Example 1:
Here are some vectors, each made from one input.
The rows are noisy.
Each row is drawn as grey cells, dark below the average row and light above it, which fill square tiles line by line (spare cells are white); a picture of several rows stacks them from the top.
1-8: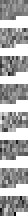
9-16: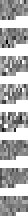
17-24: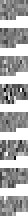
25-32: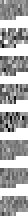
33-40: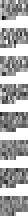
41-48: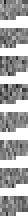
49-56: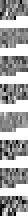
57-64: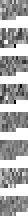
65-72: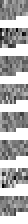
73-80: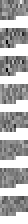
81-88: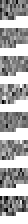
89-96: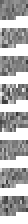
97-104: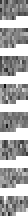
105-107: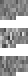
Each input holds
either a fixed value, or a node of a 7-node tree.
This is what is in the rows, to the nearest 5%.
About 10% of them hold a fixed value. The rest hold a node of a 7-node tree.
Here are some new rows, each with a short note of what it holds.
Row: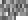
a node of a 7-node tree
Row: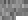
a node of a 7-node tree
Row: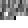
a fixed value
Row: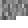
a node of a 7-node tree
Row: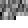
a fixed value
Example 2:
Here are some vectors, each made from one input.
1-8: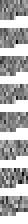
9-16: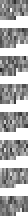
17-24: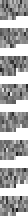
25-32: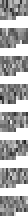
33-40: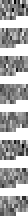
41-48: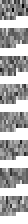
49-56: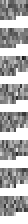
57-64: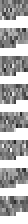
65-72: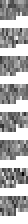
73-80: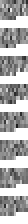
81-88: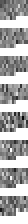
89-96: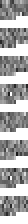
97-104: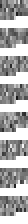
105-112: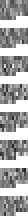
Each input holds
either a point on an 11-point circle, or a fixed value.
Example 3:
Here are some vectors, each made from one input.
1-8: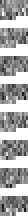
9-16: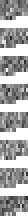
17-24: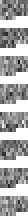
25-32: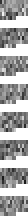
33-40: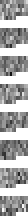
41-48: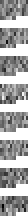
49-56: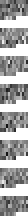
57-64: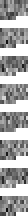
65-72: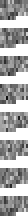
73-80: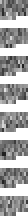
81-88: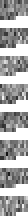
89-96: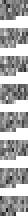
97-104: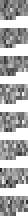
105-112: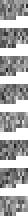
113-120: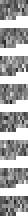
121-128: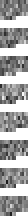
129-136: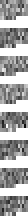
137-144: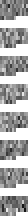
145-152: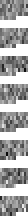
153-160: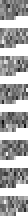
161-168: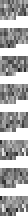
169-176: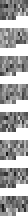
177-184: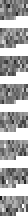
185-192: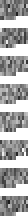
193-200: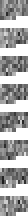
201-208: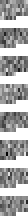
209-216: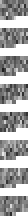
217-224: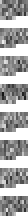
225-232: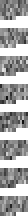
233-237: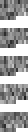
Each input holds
four true/false values.
